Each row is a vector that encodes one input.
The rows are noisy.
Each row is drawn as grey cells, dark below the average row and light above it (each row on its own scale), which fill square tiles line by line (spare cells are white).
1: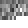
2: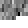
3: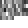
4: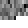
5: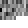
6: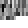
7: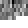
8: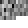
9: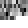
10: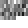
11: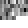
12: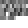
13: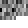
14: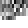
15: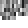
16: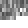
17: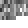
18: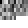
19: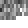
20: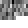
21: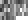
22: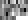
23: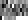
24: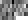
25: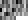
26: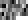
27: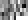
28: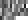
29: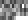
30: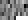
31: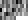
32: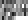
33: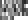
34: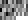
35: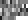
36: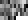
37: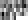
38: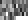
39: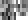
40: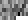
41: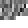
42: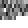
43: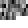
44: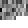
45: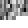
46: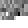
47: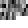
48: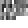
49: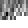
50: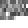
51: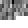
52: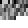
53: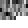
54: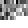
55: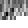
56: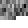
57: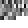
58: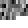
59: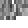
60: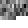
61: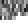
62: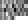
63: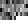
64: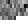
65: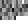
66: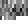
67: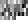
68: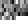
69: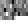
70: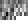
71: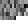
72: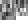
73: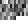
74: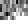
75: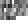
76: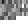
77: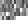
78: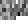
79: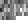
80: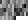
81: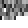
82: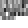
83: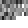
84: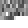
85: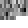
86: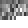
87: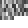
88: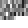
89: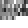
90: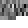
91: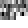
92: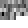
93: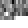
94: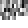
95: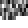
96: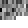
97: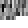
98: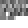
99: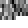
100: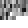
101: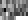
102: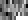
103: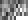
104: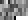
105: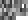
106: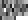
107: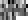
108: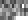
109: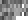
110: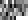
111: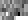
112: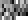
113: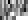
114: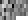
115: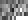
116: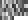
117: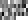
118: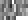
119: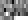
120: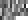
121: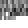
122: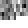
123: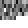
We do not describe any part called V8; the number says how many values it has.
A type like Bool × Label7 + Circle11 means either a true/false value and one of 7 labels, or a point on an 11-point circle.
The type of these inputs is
(Bool × Bool × Bool × Bool + Line5) × V8.
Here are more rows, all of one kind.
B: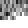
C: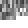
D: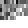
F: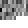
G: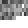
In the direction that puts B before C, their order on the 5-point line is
D, G, F, B, C.
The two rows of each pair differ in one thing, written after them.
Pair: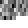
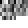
one of the four true/false values
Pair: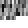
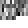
one of the four true/false values
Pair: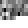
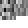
one of the four true/false values
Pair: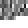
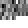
the value of V8
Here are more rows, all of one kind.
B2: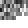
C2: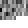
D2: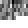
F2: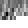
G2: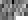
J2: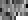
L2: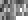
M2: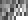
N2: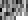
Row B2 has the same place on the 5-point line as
F2, G2 and N2.
